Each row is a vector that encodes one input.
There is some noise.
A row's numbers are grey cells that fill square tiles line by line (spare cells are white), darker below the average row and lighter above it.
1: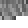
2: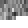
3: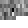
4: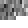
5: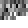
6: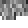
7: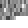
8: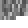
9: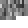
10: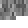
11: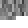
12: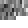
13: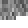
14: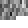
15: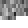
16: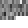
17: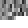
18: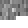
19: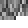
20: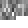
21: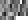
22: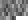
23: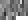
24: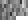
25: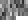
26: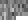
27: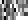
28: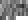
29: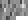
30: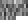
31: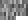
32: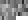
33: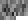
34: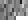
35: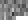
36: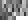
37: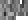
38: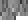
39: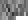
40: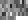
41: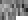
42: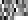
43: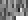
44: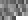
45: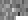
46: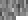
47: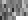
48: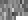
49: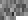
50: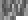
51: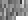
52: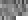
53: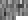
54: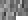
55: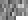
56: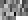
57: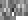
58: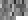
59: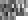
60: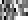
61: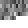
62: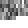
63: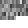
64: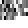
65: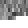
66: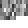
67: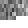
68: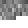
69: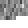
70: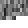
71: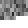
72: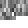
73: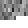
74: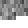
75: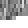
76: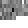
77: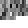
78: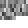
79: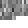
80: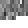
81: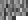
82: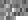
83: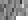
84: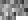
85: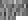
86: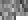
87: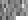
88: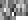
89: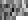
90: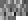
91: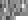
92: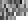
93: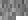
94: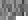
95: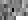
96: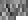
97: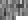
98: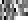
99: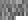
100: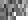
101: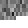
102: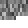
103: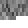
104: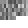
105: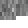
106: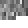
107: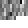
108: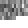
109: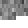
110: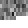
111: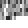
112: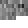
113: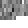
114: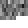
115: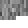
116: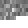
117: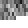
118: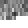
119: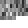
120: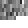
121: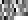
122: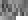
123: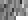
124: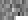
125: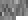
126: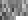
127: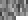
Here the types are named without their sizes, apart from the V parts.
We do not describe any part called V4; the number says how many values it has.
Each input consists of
a list of items, each a true/false value and a value of V4.
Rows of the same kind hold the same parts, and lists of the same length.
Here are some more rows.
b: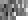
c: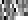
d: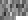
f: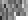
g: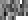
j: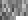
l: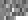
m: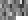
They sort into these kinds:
b, f, j
c
d, g, l, m

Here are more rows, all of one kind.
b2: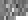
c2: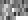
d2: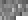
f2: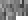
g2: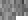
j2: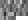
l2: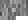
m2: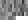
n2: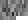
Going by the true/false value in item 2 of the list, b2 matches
d2, j2 and n2.
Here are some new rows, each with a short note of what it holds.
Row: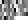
the empty list
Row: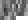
a list of two items
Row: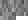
a list of two items
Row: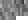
a list of two items
